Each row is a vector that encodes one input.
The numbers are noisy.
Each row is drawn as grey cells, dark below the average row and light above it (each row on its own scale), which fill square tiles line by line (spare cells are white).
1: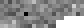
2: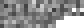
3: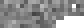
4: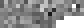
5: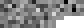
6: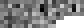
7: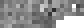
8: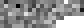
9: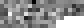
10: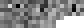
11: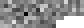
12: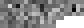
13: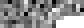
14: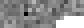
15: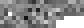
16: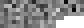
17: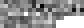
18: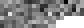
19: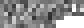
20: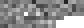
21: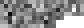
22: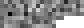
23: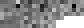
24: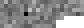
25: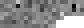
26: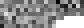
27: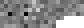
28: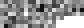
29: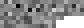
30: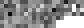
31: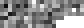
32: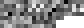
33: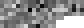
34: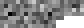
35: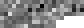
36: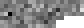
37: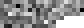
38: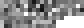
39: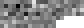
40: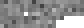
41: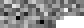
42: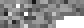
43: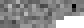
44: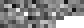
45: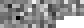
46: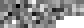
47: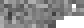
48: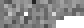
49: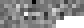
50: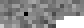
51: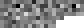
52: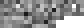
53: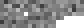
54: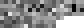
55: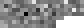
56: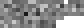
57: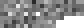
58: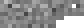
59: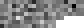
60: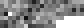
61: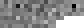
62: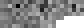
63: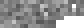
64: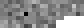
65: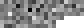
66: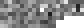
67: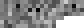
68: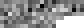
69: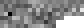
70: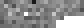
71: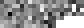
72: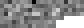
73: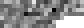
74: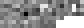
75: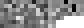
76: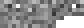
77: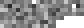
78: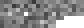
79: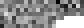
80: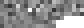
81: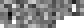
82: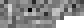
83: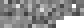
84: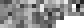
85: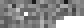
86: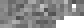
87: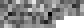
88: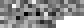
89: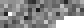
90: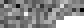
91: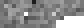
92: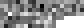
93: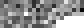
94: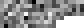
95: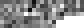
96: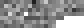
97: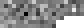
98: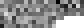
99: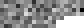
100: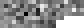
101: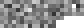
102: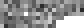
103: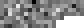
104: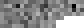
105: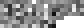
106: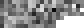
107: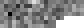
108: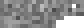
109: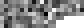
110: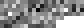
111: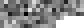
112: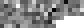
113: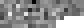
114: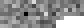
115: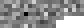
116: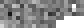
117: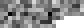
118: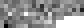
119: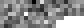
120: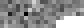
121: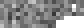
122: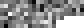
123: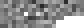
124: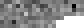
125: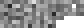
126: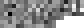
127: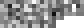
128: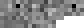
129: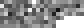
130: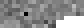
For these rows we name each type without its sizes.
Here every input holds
either a fixed value, or a label and four true/false values.
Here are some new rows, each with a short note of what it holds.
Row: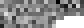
a fixed value
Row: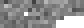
a label and four true/false values
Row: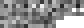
a label and four true/false values
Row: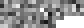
a label and four true/false values
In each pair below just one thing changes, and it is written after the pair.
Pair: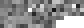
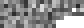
the label
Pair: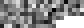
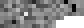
one of the four true/false values
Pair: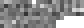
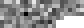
the label
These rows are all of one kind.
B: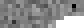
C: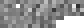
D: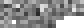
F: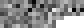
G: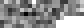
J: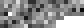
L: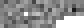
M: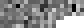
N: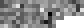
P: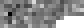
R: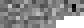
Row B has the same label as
G, J and N.
